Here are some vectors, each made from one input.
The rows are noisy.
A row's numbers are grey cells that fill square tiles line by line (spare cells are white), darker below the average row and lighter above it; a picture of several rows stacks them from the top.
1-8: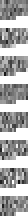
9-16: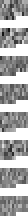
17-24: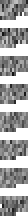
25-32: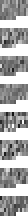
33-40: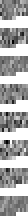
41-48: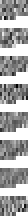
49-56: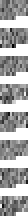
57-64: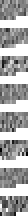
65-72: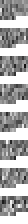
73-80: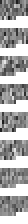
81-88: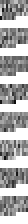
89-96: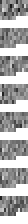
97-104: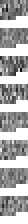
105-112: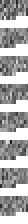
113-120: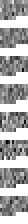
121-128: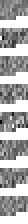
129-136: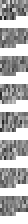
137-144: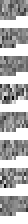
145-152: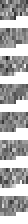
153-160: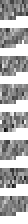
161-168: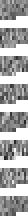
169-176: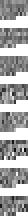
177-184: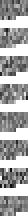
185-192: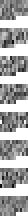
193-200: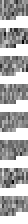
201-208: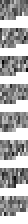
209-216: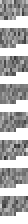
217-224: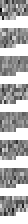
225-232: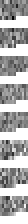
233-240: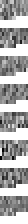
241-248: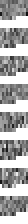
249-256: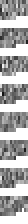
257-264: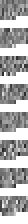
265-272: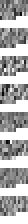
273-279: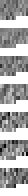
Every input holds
either a point on a 5-point line, or four true/false values, or a list of up to three points on a 6-point line.
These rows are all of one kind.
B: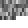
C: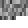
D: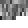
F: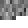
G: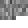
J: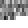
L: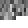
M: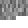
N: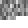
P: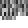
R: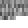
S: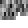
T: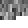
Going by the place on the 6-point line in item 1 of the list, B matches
G, M and T.
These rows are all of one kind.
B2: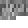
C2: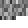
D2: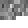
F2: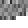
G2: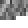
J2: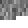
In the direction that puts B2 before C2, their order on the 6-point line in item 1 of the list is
B2, D2, G2, F2, J2, C2.
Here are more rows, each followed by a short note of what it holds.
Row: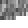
a list of three items
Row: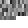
a point on a 5-point line
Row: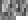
a list of two items
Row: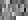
a list of two items
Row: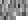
a list of two items
